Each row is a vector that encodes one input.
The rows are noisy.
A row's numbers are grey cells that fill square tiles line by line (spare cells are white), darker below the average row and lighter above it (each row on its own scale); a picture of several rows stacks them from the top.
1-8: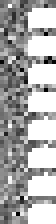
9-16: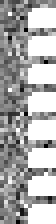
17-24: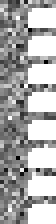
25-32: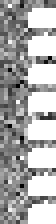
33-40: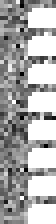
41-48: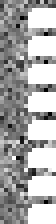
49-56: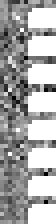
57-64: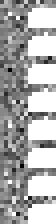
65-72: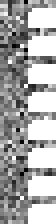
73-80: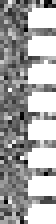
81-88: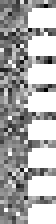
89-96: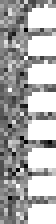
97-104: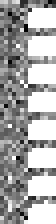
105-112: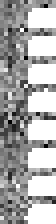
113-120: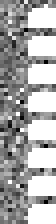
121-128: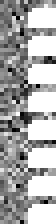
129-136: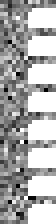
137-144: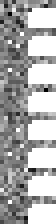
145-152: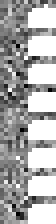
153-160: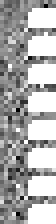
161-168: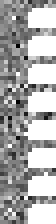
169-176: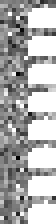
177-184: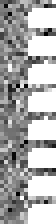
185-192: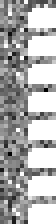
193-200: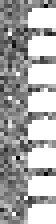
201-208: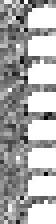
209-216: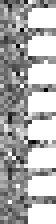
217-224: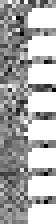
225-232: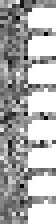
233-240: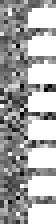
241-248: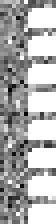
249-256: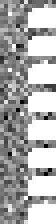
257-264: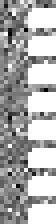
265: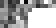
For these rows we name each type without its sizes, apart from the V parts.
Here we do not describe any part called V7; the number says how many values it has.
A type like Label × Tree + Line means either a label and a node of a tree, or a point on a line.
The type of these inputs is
Bool × Circle × V7.
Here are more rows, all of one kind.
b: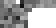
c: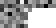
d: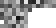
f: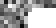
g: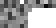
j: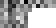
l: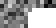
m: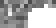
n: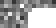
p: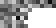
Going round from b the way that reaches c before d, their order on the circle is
b, l, f, g, c, j, n, m, d, p.
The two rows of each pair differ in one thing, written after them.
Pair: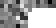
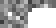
the true/false value
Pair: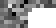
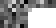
the value of V7
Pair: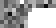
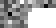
the value of V7
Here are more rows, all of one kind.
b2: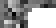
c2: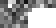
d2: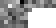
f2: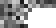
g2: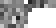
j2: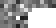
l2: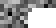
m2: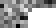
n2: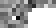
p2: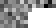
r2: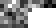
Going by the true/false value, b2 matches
c2, d2, g2 and n2.
